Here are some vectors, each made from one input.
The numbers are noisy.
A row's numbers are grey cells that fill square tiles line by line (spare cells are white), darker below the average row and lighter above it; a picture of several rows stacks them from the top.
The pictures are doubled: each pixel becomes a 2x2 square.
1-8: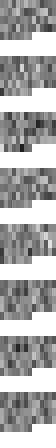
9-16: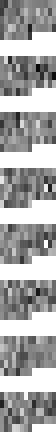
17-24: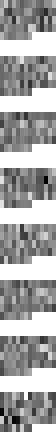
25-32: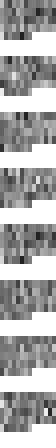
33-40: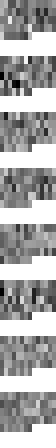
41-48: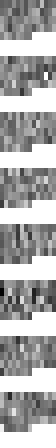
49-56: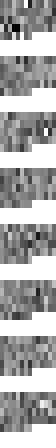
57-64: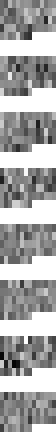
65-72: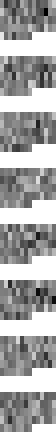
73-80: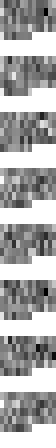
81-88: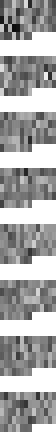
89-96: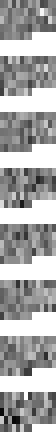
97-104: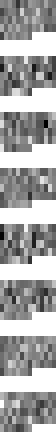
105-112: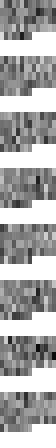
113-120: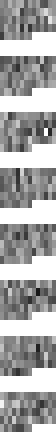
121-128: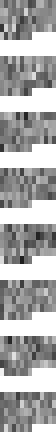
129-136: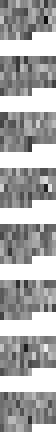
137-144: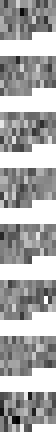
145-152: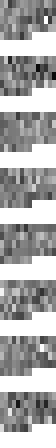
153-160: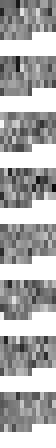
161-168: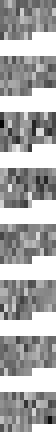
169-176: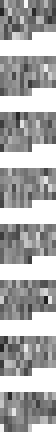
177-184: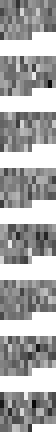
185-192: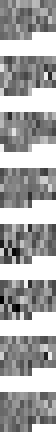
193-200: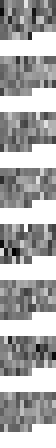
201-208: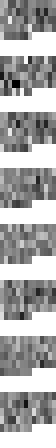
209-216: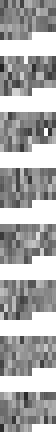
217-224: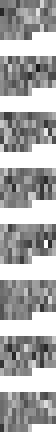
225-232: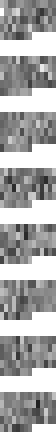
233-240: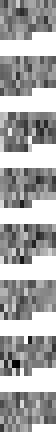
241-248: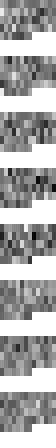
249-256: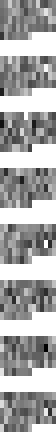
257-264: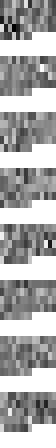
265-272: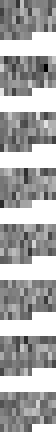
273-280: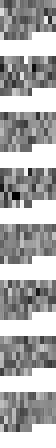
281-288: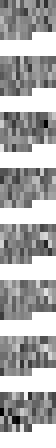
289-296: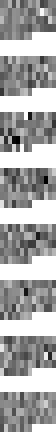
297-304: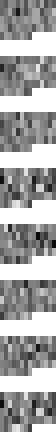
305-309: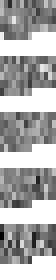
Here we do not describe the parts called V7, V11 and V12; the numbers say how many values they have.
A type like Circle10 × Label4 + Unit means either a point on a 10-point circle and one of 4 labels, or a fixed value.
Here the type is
Bool × Line5 + (Line8 + V11) × V7 + V12.
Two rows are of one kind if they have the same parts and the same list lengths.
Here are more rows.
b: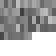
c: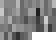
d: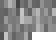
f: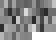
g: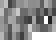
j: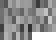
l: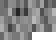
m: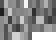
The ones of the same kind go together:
b, j
c, f, g
d, l
m

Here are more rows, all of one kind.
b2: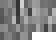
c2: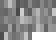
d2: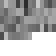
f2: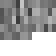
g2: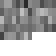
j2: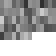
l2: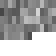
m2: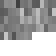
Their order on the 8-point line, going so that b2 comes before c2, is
d2, m2, f2, b2, l2, g2, c2, j2.
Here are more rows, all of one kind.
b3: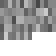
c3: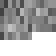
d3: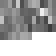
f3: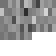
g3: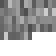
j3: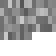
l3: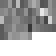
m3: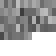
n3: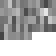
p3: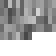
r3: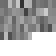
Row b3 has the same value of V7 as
f3, g3, j3 and r3.
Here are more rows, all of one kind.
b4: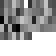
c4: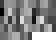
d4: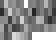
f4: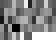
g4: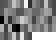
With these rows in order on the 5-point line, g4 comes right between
b4 and f4.
